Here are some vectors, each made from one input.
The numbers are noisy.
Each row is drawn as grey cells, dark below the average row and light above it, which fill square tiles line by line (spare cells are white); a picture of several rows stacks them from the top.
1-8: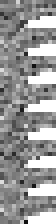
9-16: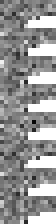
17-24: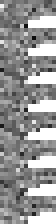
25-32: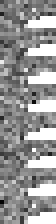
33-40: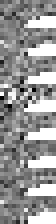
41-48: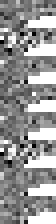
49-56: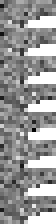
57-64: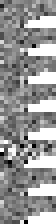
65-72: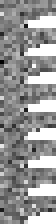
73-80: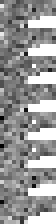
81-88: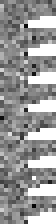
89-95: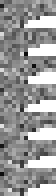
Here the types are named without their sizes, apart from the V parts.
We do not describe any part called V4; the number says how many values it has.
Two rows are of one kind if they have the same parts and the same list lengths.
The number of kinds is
3.
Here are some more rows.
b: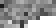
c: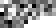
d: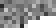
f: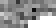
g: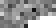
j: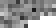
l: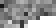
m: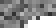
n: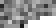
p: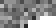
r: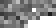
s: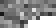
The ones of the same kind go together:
b, d, l, m, n, r, s
c
f, g, j, p

